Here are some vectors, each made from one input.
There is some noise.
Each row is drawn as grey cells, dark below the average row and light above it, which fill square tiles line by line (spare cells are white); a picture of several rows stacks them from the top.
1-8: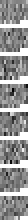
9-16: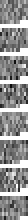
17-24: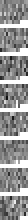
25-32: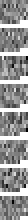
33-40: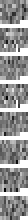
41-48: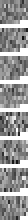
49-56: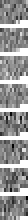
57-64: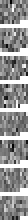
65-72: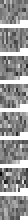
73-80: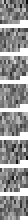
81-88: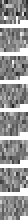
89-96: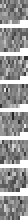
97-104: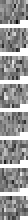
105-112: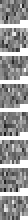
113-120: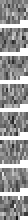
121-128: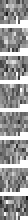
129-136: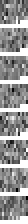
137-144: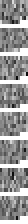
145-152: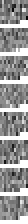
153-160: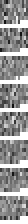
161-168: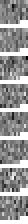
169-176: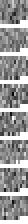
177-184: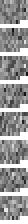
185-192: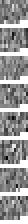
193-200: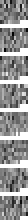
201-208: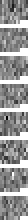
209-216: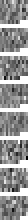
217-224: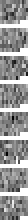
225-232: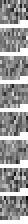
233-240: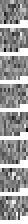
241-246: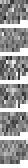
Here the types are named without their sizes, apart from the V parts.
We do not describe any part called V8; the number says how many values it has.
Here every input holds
a point on a line, together with a list of items, each either a point on a line, or a value of V8.
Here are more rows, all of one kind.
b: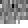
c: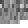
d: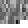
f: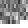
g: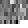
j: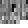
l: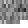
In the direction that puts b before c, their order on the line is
j, g, b, c, l, d, f.
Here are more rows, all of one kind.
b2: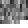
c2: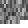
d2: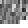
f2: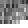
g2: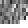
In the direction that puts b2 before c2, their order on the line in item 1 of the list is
b2, f2, g2, d2, c2.
